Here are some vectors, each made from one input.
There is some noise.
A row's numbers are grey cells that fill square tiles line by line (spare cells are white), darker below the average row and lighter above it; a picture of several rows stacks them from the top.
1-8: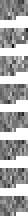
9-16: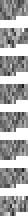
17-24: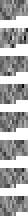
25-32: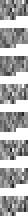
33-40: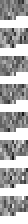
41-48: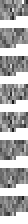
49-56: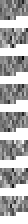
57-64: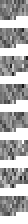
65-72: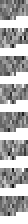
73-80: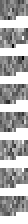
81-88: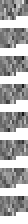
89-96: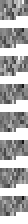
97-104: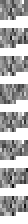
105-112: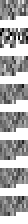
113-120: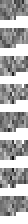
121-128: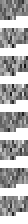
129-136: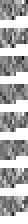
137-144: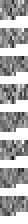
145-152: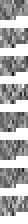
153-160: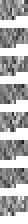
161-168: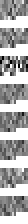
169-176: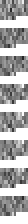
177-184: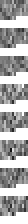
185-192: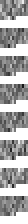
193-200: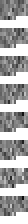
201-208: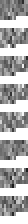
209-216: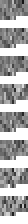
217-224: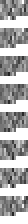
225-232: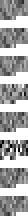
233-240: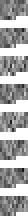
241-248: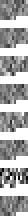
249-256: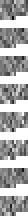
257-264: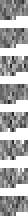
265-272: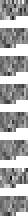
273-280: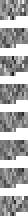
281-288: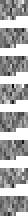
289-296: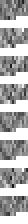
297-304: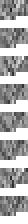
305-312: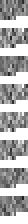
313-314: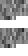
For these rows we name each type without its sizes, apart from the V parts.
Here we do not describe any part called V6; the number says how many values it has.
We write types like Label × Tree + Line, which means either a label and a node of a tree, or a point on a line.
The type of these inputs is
List(Label × V6).
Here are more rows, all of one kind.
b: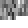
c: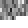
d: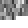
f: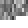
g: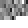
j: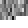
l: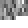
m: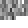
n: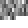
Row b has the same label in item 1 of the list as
d and l.
